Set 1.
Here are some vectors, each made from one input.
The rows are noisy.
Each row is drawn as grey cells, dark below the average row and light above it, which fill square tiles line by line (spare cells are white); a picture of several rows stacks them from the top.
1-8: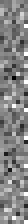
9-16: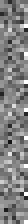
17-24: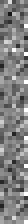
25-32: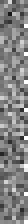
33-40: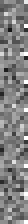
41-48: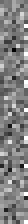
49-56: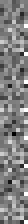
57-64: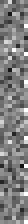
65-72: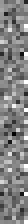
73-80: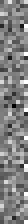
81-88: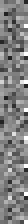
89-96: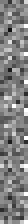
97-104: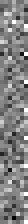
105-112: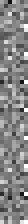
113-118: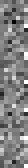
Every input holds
four true/false values.
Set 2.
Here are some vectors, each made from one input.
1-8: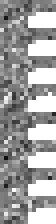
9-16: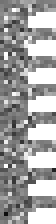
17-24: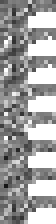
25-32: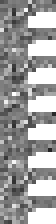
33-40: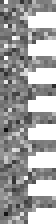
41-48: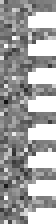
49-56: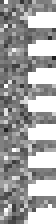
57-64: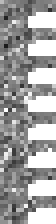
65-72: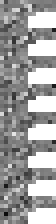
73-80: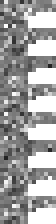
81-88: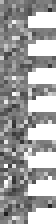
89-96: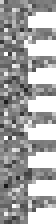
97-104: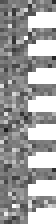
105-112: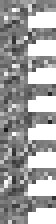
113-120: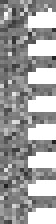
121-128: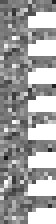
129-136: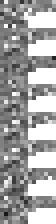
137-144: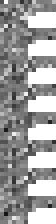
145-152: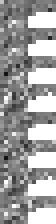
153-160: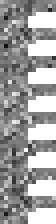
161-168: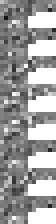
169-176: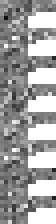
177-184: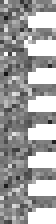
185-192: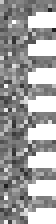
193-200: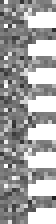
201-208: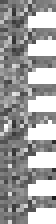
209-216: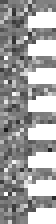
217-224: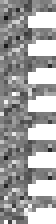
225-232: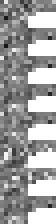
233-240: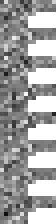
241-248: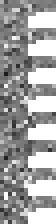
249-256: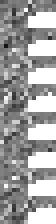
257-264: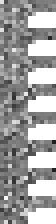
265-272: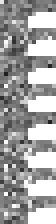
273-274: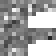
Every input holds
a node of a 16-node tree.
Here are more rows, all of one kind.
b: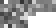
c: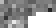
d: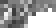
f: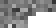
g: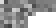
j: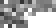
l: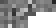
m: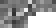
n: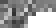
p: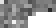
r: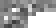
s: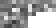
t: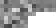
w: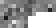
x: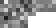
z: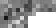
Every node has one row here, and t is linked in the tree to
g and r.
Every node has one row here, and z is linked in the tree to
w and x.
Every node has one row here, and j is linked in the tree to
b.
